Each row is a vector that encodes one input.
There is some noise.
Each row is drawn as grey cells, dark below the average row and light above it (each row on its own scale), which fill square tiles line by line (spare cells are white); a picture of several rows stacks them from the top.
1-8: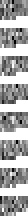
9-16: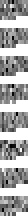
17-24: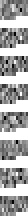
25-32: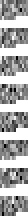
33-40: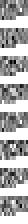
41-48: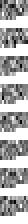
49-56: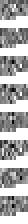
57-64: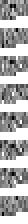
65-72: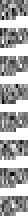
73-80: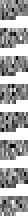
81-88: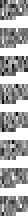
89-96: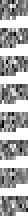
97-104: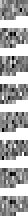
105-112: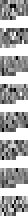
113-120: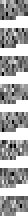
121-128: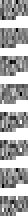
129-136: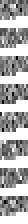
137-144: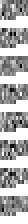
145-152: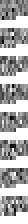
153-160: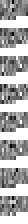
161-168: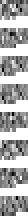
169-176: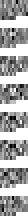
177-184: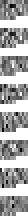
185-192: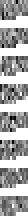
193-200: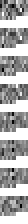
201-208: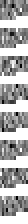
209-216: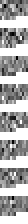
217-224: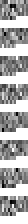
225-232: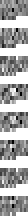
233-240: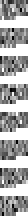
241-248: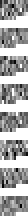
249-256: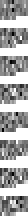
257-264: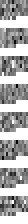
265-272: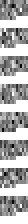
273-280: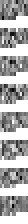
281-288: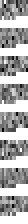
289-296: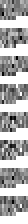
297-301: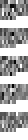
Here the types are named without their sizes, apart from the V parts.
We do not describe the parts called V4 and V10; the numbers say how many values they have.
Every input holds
either two labels and a value of V4, or a value of V10.
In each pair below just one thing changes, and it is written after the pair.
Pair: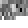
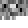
one of the two labels
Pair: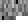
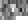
the value of V4
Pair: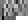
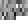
the value of V4
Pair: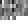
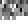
the value of V4
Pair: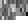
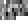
the value of V4
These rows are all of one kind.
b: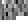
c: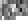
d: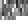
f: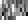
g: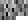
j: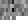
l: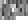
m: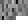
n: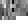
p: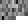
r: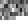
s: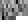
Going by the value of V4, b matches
g, m, p and s.
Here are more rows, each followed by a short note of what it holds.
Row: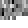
two labels and a value of V4
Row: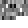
a value of V10
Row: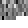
two labels and a value of V4
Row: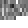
a value of V10
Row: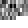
a value of V10
